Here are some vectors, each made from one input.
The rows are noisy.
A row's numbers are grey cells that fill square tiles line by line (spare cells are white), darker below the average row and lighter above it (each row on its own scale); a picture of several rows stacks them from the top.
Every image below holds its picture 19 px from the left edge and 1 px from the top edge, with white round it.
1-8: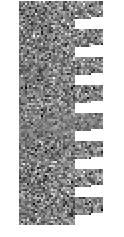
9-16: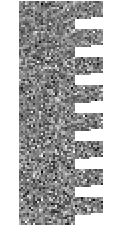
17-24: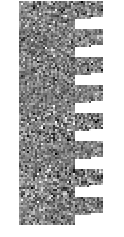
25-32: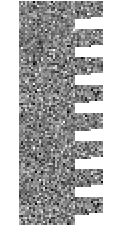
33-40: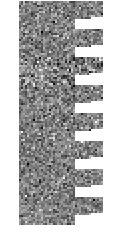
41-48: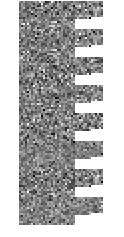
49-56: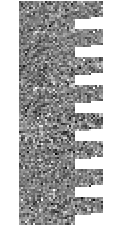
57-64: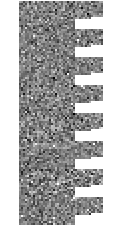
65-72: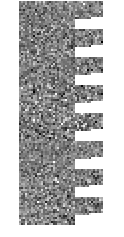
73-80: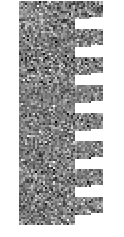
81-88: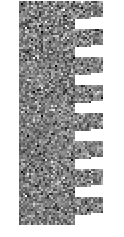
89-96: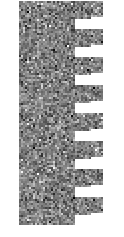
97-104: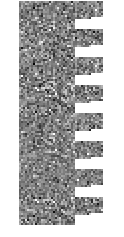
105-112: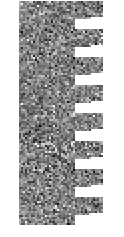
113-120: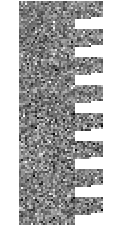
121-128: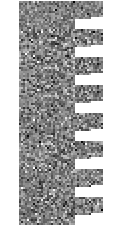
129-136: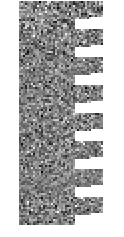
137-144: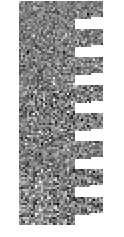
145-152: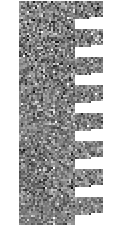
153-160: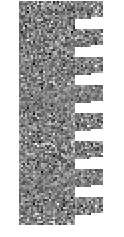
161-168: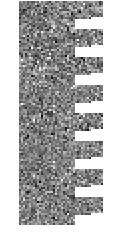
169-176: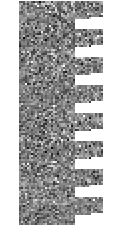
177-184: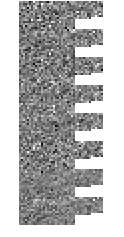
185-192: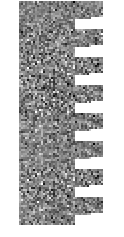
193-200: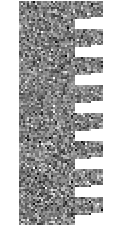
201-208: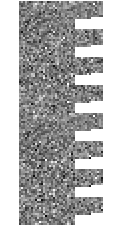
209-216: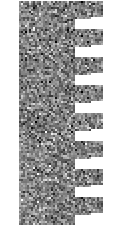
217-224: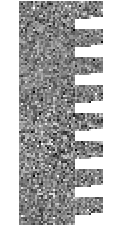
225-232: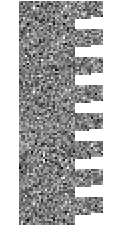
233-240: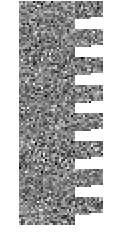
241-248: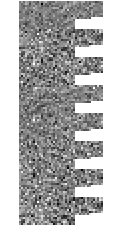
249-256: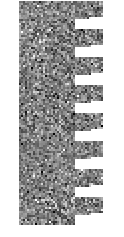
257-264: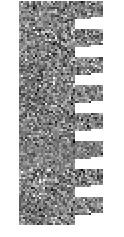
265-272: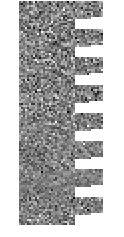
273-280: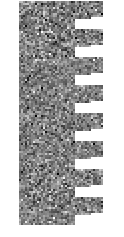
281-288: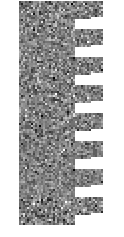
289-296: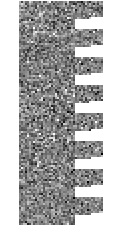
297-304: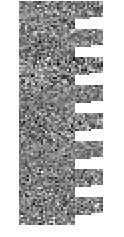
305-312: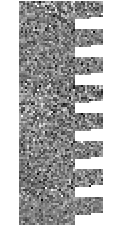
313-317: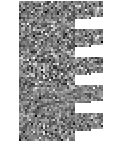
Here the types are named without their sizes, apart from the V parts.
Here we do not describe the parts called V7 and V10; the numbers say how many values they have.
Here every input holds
a point on a line and a value of V7, together with either a fixed value, or a label, a point on each of two lines and a value of V10.
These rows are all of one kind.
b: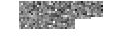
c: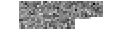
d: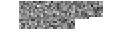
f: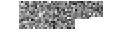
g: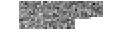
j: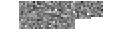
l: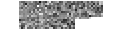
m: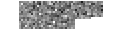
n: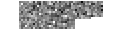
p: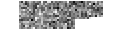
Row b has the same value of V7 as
j, m and n.
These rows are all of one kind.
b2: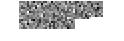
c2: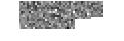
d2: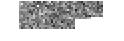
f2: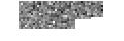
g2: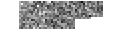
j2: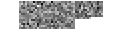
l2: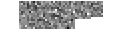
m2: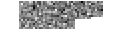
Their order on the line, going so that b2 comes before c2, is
b2, j2, l2, c2, d2, f2, g2, m2.
